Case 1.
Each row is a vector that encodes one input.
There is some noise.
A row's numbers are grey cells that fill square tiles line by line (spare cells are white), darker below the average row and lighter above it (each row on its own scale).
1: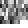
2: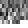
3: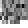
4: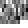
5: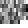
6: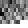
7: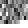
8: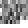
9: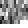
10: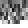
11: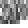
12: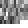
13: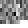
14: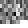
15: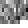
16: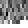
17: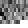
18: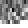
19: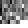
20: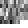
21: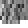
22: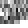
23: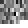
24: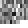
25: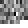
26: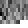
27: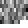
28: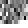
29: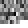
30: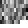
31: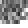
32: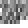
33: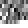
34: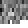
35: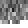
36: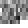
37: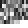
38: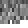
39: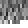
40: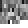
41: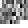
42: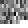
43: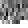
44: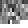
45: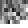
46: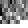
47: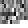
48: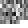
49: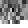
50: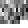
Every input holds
a node of a 7-node tree.
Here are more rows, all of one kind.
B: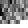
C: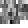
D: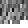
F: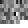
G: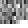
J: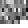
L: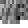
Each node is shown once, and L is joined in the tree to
D, F and J.
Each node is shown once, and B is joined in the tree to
D.
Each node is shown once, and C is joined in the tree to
J.
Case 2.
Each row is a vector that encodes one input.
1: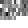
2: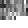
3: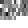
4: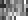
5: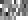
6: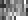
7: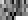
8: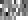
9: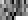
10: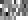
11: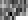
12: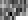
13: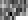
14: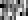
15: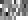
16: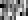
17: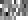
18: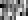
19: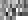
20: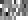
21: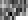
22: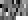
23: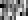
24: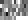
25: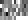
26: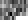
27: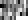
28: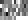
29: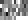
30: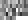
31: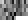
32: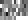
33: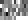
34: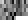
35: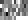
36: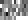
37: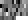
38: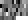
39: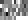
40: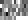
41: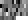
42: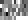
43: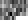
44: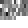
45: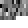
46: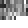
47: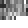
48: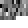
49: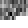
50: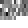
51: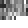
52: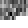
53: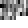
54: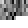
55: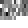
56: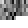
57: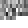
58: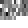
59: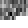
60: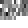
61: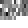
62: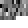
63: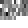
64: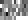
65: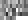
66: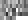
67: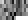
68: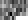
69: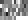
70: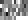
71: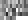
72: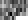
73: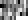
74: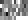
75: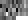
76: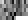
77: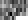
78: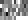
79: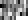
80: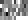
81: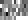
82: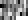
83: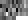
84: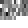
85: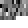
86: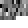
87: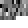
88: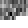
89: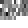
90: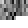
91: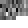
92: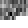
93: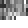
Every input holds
three true/false values.
